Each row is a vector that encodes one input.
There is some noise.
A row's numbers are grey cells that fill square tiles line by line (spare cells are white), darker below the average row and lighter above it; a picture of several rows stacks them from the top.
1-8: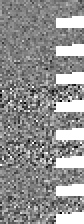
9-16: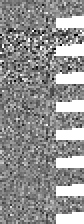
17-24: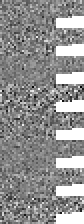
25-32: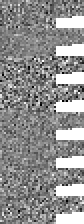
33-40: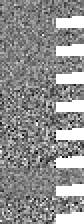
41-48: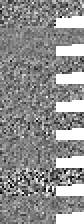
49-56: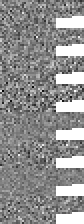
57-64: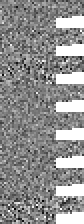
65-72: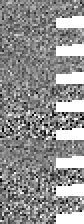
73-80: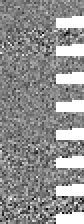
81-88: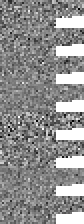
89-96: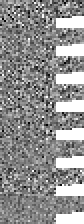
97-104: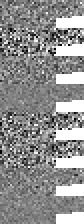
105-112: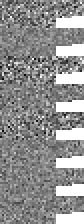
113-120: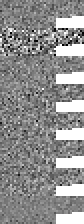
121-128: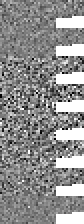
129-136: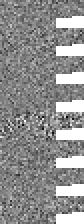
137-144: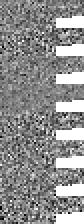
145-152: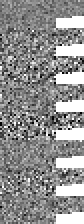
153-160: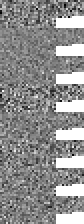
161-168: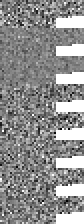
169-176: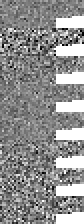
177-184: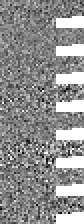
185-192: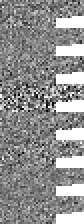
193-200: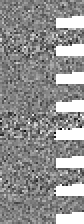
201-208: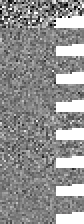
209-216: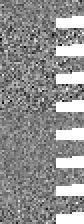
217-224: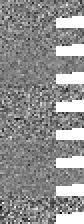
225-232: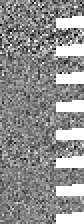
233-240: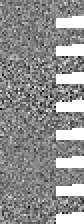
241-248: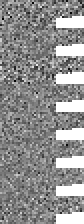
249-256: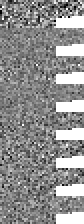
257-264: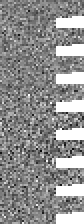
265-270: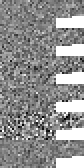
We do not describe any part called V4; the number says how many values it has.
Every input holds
a point on a 5-point line, together with a list of up to two items, each either a point on a 9-point circle, or a value of V4.
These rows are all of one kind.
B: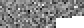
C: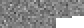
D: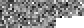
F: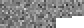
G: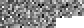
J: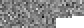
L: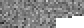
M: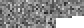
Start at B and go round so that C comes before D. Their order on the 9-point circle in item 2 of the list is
B, C, L, D, M, G, F, J.
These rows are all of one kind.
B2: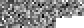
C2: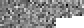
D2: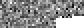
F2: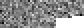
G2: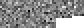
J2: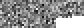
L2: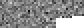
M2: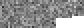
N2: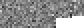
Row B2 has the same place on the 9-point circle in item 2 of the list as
D2 and N2.
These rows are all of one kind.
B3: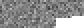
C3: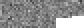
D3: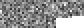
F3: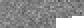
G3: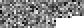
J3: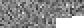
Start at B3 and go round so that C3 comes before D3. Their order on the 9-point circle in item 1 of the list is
B3, G3, J3, C3, D3, F3.
